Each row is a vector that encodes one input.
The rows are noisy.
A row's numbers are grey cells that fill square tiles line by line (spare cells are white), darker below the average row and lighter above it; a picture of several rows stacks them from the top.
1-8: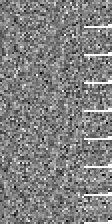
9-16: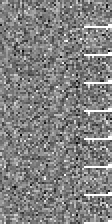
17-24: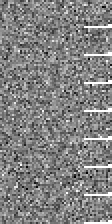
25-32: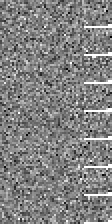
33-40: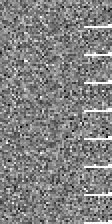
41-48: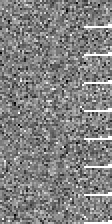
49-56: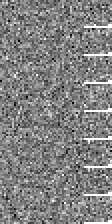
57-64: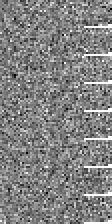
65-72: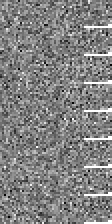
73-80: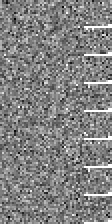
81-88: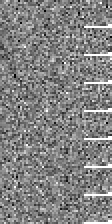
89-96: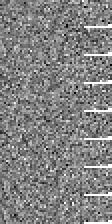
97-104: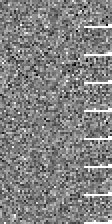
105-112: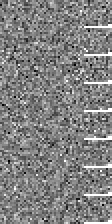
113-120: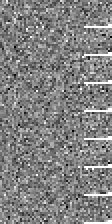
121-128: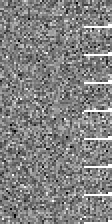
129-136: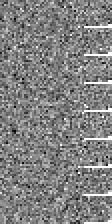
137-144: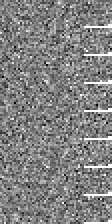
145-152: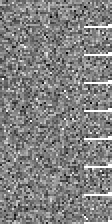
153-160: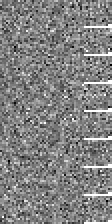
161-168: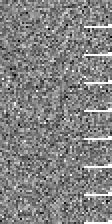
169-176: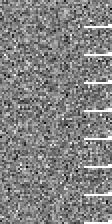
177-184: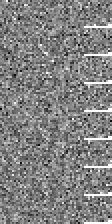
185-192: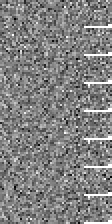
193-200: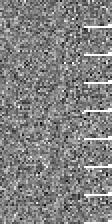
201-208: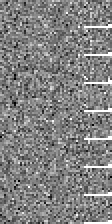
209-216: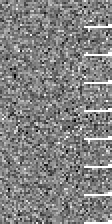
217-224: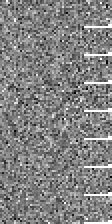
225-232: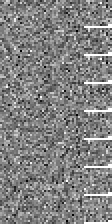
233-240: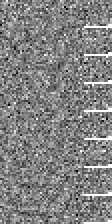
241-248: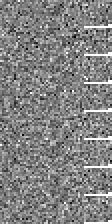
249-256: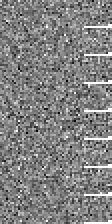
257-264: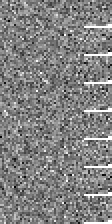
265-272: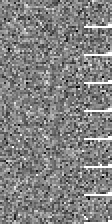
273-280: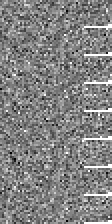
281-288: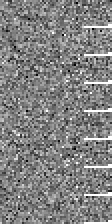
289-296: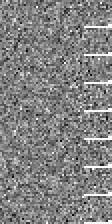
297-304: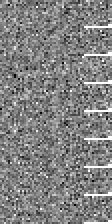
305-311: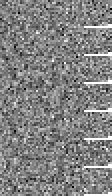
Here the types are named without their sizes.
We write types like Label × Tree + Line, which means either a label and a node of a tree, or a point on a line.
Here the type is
(Label + Line) × Tree + List(Circle).
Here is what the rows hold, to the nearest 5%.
About 55% of them hold a node of a tree, together with either a label, or a point on a line. The rest are lists of points on a circle.
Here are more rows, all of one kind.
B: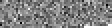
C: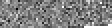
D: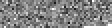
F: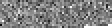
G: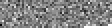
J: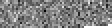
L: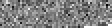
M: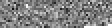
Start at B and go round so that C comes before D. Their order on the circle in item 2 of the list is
B, J, C, D, M, L, G, F.
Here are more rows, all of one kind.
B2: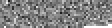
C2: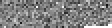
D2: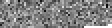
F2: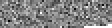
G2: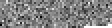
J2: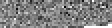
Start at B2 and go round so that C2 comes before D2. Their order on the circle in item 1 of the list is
B2, J2, C2, D2, G2, F2.
